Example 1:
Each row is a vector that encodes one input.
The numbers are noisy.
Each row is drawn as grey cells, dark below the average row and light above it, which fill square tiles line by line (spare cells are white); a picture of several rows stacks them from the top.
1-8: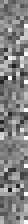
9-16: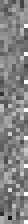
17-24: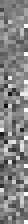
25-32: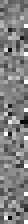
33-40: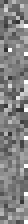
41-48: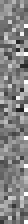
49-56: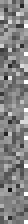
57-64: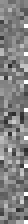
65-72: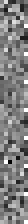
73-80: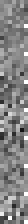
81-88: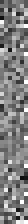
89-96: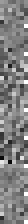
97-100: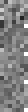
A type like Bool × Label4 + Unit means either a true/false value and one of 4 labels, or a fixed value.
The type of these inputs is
Bool × Bool × Bool.
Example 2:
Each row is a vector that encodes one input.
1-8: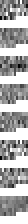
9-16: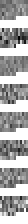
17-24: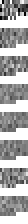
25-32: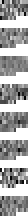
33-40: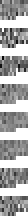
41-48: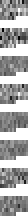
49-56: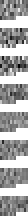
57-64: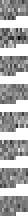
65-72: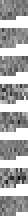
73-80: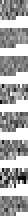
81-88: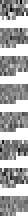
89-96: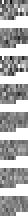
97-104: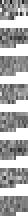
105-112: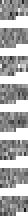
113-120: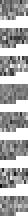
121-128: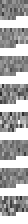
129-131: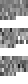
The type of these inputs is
Bool × Bool × Bool × Bool × Bool.
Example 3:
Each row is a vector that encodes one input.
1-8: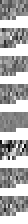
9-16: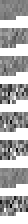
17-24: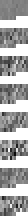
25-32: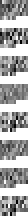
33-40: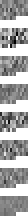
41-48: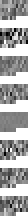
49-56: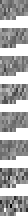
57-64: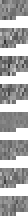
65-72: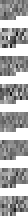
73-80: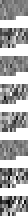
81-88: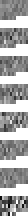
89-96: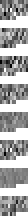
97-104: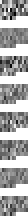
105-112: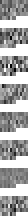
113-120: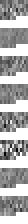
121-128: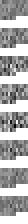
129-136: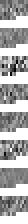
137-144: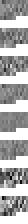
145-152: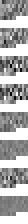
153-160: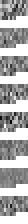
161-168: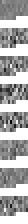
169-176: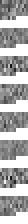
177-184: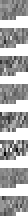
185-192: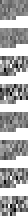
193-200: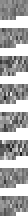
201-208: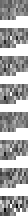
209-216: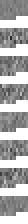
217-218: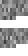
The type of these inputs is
Line15.
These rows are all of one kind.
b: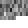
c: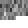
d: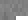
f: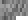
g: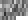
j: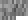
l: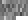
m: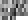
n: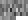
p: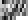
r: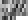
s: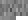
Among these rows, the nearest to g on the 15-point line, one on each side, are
j and l.
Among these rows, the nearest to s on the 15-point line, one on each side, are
d and n.
